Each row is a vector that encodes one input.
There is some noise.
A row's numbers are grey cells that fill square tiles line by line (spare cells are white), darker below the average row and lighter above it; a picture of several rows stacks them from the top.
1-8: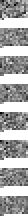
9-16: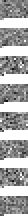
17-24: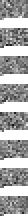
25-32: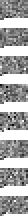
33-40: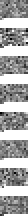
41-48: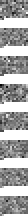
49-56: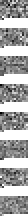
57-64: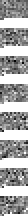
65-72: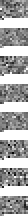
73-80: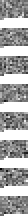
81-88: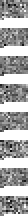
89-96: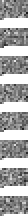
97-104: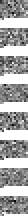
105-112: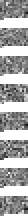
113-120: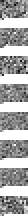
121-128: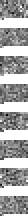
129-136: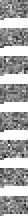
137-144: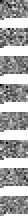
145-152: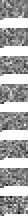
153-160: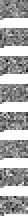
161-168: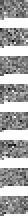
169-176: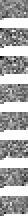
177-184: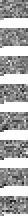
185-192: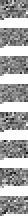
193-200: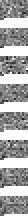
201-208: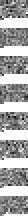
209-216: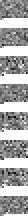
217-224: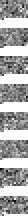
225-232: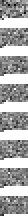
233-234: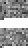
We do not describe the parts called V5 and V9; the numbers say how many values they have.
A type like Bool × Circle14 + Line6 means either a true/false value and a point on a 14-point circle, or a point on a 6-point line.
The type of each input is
Circle6 × Circle10 + (Line8 + V5) × V9.
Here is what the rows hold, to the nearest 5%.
About 35% of them hold a point on a 6-point circle and a point on a 10-point circle. The rest hold a value of V9, together with either a point on an 8-point line, or a value of V5.
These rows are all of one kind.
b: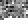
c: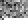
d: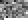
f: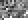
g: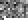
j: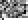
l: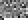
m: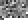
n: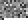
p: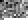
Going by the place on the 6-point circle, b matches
d and n.
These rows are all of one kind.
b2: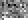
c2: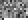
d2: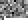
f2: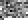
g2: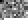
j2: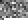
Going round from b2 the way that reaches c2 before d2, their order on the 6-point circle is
b2, g2, c2, d2, f2, j2.
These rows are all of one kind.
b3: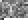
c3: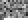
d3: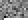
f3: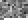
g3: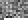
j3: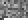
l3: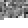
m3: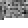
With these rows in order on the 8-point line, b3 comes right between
d3 and f3.
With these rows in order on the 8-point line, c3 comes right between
l3 and m3.
